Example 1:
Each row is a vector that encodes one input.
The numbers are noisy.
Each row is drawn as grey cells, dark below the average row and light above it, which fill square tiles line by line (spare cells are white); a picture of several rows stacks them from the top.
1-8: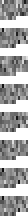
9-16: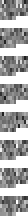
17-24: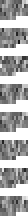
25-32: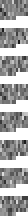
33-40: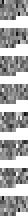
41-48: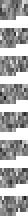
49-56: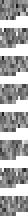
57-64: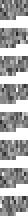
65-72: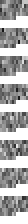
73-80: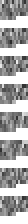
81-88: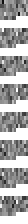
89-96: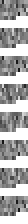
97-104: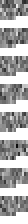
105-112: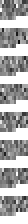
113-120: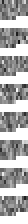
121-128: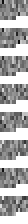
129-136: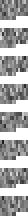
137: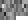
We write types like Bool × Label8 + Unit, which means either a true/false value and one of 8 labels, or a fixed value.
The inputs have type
Label11 × Line5 + Line11.
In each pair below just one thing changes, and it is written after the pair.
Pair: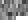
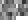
the label
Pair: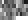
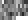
the place on the 5-point line
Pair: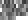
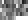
the place on the 5-point line
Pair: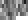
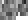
the place on the 5-point line
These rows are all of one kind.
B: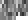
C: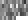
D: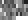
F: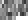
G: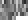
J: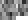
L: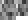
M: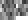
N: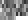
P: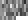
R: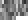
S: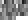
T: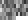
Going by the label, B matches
F, N and T.
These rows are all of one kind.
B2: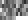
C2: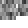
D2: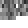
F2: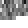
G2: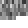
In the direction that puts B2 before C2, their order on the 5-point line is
B2, D2, F2, G2, C2.
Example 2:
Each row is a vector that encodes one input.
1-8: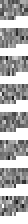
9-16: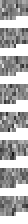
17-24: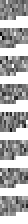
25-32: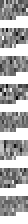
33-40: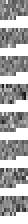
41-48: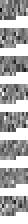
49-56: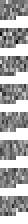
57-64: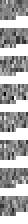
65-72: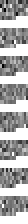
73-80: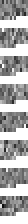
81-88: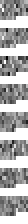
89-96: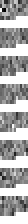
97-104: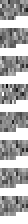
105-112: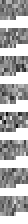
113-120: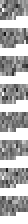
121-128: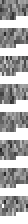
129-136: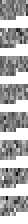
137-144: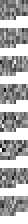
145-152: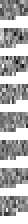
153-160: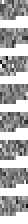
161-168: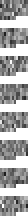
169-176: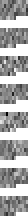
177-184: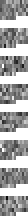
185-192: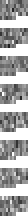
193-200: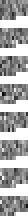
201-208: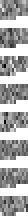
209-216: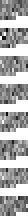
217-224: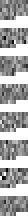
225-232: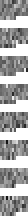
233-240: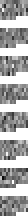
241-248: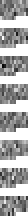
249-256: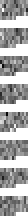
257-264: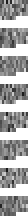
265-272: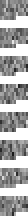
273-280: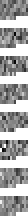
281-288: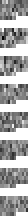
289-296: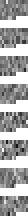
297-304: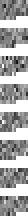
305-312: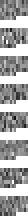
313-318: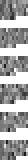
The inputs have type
(Circle20 + Line9) × Label11.
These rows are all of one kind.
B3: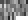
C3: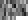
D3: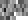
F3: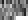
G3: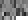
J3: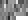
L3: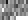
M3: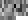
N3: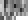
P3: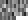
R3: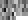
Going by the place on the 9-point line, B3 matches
J3 and L3.
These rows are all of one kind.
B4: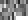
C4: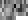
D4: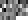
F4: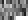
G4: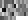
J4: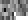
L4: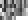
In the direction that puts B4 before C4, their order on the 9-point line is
F4, D4, B4, J4, G4, L4, C4.
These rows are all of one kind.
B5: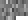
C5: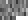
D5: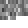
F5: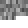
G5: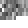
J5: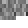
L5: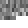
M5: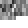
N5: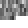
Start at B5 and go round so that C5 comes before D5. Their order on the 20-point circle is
B5, C5, L5, G5, J5, M5, N5, F5, D5.
